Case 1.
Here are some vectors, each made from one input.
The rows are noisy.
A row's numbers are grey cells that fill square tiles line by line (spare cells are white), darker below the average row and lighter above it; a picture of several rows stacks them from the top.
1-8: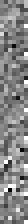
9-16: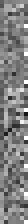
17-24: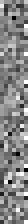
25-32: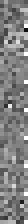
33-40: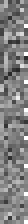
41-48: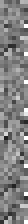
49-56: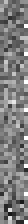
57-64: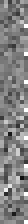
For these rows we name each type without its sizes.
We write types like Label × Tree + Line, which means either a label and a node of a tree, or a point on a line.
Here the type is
Line × Tree.
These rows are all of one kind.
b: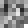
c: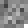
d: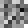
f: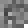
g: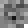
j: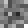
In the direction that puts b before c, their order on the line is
b, c, d, f, g, j.
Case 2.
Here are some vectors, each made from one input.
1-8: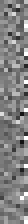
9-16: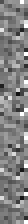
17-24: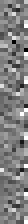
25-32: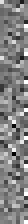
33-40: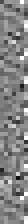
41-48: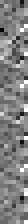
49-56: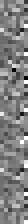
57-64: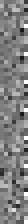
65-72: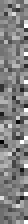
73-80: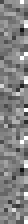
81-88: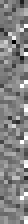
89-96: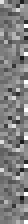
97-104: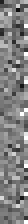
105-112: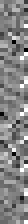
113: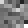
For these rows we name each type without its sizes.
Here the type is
Bool × Circle.
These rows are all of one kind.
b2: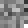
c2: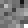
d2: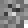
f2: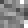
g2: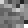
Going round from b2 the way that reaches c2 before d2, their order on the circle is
b2, g2, c2, d2, f2.
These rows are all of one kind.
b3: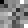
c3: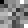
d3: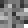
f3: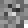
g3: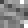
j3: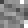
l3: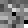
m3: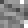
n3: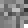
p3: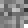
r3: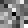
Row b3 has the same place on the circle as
c3, g3, j3 and m3.
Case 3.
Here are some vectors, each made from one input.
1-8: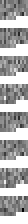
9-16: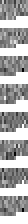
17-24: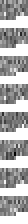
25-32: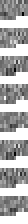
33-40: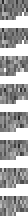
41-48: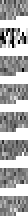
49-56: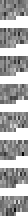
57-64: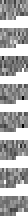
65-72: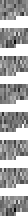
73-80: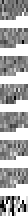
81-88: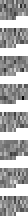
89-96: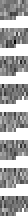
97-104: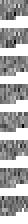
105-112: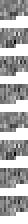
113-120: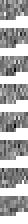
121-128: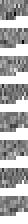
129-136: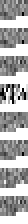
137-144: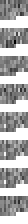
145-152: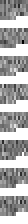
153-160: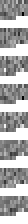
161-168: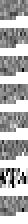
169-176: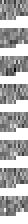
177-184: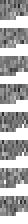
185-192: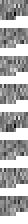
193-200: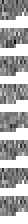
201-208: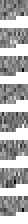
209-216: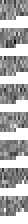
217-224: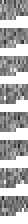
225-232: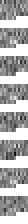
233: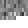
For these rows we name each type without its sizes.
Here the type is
Bool × Label + Unit.
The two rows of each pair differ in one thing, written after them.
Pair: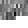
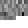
the true/false value
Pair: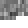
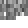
the label
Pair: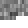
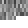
the true/false value
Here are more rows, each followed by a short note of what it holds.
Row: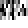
a fixed value
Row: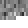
a label and a true/false value
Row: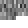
a label and a true/false value
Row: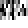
a fixed value
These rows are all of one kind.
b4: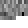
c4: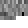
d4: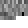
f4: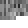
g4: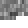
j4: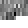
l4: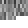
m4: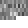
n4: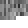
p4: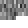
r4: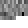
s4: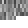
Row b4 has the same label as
c4, d4, j4 and r4.
